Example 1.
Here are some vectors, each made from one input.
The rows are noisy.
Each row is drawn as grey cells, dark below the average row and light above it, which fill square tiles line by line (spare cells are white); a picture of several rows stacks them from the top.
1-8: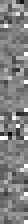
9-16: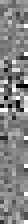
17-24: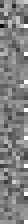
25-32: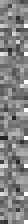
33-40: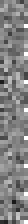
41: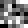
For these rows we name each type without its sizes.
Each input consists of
a node of a tree.
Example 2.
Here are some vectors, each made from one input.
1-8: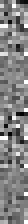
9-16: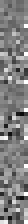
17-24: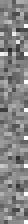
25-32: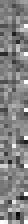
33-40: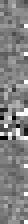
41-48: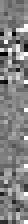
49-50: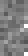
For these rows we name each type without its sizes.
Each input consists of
a node of a tree.
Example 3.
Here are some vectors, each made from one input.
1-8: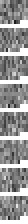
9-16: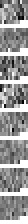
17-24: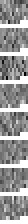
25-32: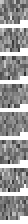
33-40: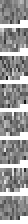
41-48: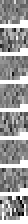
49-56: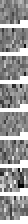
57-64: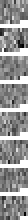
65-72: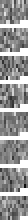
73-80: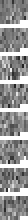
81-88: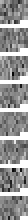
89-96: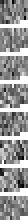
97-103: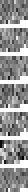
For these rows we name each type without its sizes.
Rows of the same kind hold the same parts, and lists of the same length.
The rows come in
2 kinds.
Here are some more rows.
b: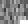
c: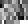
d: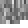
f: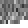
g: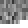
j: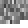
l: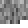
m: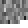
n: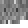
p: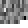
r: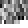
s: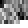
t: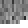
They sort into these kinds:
b, d, f, g, j, l, m, n, p, t
c, r, s

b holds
a node of a tree.
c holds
a fixed value.
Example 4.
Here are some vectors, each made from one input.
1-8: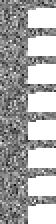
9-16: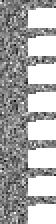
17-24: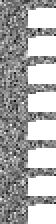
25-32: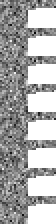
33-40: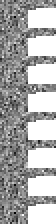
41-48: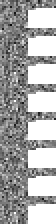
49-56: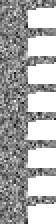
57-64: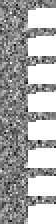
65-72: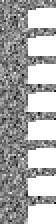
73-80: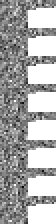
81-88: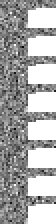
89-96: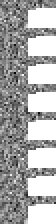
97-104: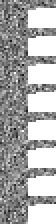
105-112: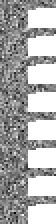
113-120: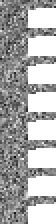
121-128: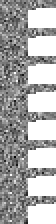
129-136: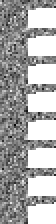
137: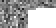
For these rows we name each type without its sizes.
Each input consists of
three true/false values.
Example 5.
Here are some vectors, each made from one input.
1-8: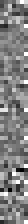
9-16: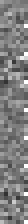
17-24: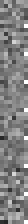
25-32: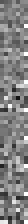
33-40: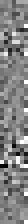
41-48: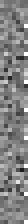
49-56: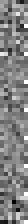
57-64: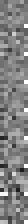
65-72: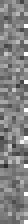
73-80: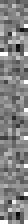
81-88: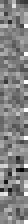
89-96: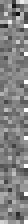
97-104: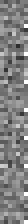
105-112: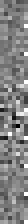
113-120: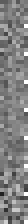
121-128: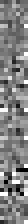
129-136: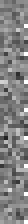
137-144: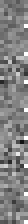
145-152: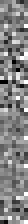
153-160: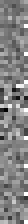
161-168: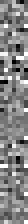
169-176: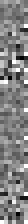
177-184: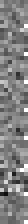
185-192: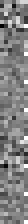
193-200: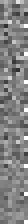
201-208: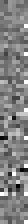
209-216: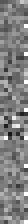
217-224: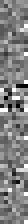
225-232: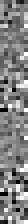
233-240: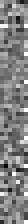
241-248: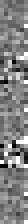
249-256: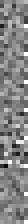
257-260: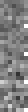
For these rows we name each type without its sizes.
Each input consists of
a node of a tree.
